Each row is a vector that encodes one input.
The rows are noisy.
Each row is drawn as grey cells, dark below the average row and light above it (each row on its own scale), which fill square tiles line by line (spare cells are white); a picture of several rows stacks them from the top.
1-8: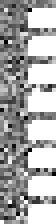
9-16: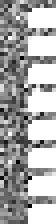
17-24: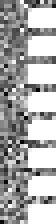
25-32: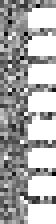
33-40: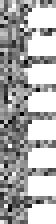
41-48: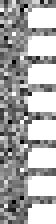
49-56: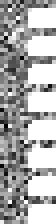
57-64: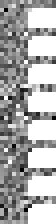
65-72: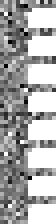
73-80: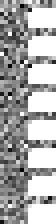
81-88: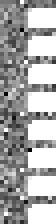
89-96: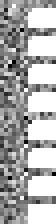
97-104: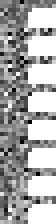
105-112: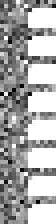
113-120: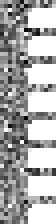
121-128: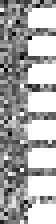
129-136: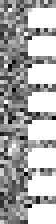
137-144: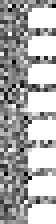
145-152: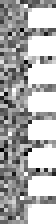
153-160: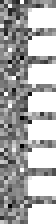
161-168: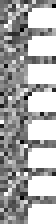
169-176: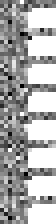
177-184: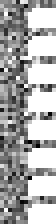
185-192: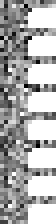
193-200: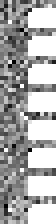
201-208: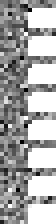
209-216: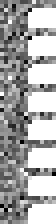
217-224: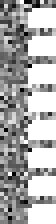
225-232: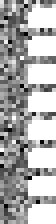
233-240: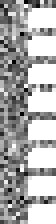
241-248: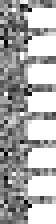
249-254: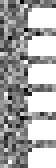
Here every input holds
a point on a 10-point line, together with either a point on a 14-point line, or three true/false values.
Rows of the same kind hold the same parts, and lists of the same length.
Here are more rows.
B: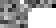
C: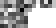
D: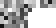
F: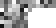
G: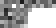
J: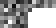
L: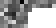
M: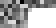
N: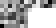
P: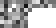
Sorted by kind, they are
B
C, D, F, G, J, L, M, N, P

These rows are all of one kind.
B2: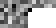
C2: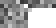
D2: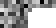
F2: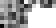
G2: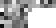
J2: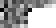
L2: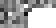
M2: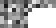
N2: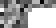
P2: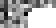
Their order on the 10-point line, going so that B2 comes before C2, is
G2, F2, D2, N2, M2, J2, P2, B2, L2, C2.
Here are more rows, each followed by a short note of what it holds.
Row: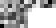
a point on a 10-point line and a point on a 14-point line
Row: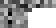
a point on a 10-point line and three true/false values
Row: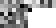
a point on a 10-point line and three true/false values
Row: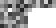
a point on a 10-point line and a point on a 14-point line
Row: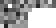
a point on a 10-point line and three true/false values
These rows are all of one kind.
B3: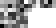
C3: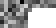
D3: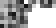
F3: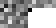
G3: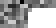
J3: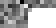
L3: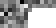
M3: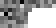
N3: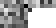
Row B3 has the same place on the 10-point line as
D3 and N3.
